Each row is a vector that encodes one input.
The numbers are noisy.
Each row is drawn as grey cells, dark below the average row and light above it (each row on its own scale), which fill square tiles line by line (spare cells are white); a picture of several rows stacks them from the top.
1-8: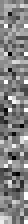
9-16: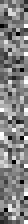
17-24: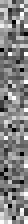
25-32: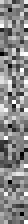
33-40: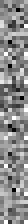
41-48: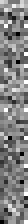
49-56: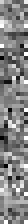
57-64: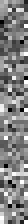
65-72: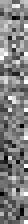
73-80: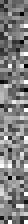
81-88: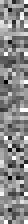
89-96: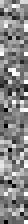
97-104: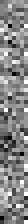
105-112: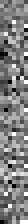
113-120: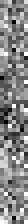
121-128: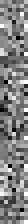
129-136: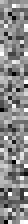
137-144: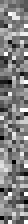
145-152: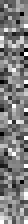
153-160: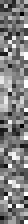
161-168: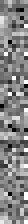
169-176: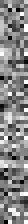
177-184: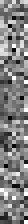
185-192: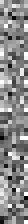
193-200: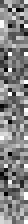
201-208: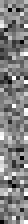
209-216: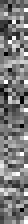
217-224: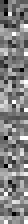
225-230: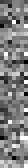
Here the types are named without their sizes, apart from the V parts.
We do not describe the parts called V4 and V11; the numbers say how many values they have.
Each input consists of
a true/false value and a value of V4, together with either a point on a line, or a value of V11.
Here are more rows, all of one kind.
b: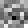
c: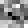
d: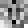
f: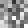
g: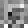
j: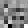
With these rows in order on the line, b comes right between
c and j.
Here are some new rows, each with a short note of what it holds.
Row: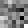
a point on a line, a true/false value and a value of V4
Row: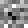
a point on a line, a true/false value and a value of V4
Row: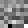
a point on a line, a true/false value and a value of V4
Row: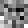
a point on a line, a true/false value and a value of V4
